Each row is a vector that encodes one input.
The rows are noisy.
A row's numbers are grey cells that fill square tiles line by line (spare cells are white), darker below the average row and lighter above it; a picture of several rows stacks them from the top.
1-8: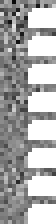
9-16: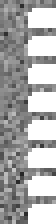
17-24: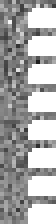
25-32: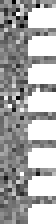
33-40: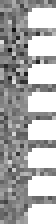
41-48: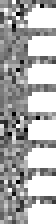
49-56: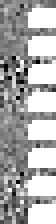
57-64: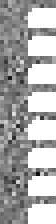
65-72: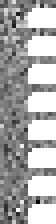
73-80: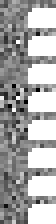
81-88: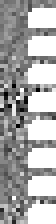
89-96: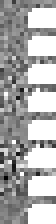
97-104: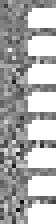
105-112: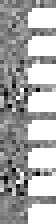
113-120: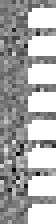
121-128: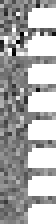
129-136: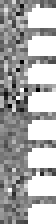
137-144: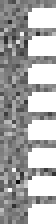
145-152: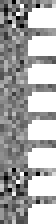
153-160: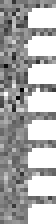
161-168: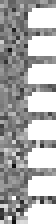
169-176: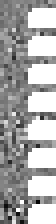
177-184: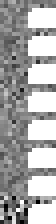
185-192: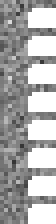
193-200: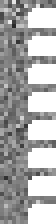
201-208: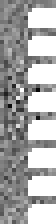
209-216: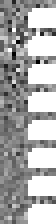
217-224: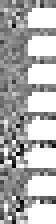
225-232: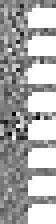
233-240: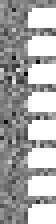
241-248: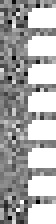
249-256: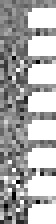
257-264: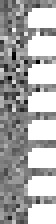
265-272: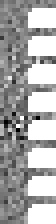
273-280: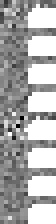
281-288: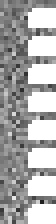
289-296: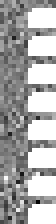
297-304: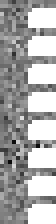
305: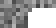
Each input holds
a node of a 13-node tree, together with either one of 5 labels, or a point on a 6-point line.
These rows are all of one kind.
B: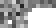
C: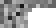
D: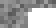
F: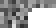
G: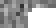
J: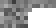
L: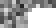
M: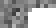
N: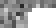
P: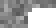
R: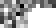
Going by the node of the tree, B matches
D, L, M and R.
